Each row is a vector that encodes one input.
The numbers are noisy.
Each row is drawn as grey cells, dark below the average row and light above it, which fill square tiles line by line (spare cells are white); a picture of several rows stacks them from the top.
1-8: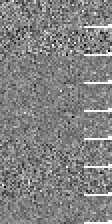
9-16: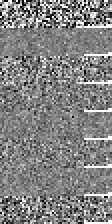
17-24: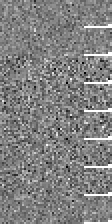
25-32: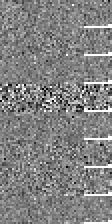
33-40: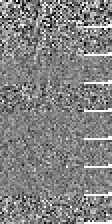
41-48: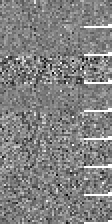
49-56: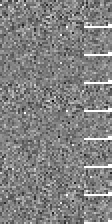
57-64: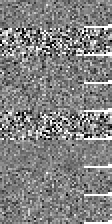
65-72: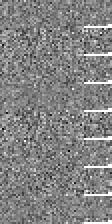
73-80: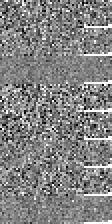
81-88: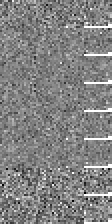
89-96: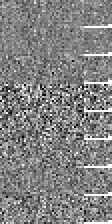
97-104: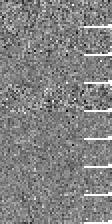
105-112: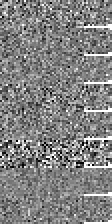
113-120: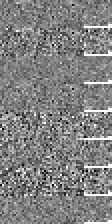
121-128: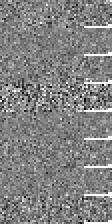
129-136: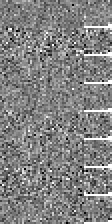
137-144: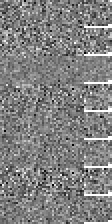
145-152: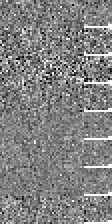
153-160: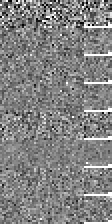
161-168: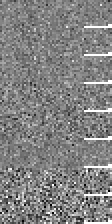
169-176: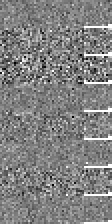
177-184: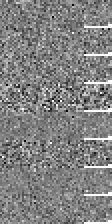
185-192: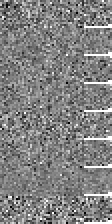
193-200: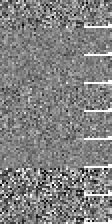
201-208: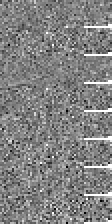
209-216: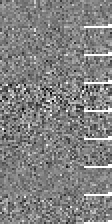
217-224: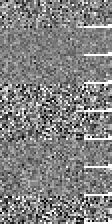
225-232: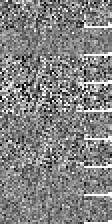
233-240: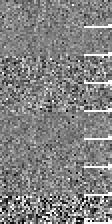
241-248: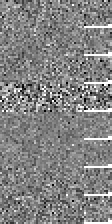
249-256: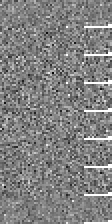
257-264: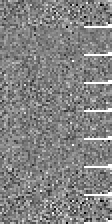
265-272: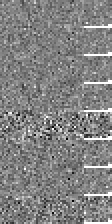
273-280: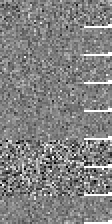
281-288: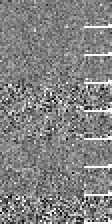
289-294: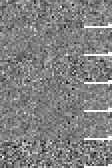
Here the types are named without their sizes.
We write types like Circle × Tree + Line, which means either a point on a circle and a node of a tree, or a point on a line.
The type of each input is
Circle + List(Line).
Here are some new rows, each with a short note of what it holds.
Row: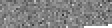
a list of two items
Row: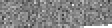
a list of two items
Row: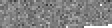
a list of two items
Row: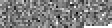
the empty list
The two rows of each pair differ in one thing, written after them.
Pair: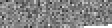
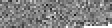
the place on the line in item 2 of the list
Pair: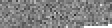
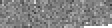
the place on the line in item 1 of the list
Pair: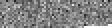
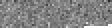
the place on the line in item 1 of the list
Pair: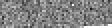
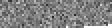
the place on the line in item 2 of the list
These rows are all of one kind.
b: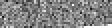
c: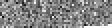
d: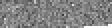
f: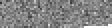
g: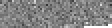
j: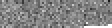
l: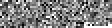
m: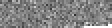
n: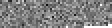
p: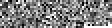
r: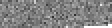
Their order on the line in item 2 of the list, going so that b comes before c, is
n, g, f, d, r, b, c, p, j, m, l.
